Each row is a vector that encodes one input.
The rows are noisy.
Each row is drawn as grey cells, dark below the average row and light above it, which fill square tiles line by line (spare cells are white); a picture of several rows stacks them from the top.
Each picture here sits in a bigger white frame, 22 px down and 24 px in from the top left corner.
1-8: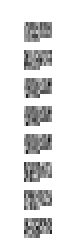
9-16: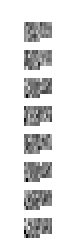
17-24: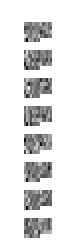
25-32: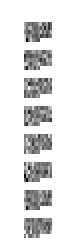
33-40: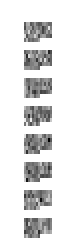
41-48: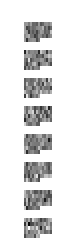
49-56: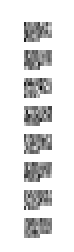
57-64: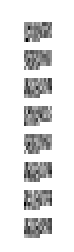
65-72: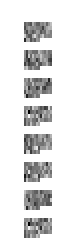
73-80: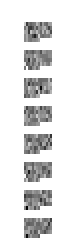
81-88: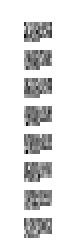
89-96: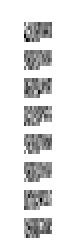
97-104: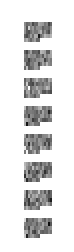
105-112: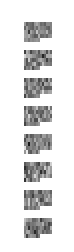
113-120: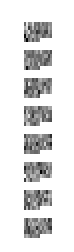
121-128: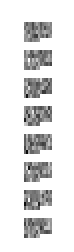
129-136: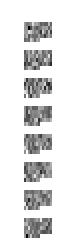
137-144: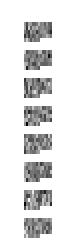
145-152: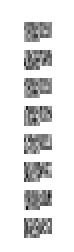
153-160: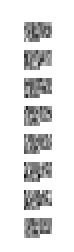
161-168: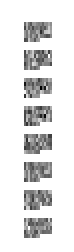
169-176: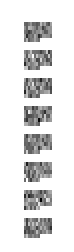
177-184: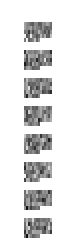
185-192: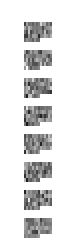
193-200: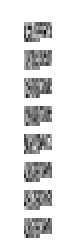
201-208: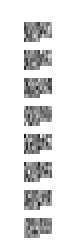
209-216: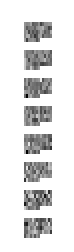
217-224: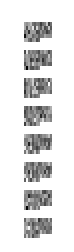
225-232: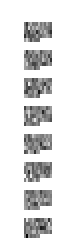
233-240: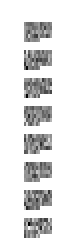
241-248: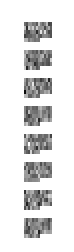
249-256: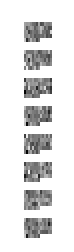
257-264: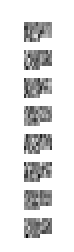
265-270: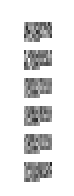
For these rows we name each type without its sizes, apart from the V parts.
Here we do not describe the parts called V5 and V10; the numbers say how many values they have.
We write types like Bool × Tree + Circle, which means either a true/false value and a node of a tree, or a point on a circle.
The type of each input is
(Bool × Bool × Bool × Bool + V5 × V10) × Circle.
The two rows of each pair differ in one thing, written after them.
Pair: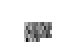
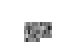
the value of V5
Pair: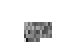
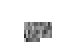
the value of V10
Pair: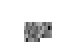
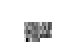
the value of V5
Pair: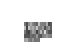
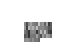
the value of V5
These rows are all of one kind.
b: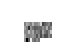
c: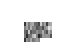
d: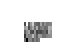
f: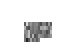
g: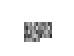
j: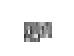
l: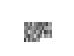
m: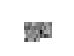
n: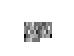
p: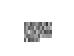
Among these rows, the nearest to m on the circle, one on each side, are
b and p.
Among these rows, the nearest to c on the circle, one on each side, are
j and l.
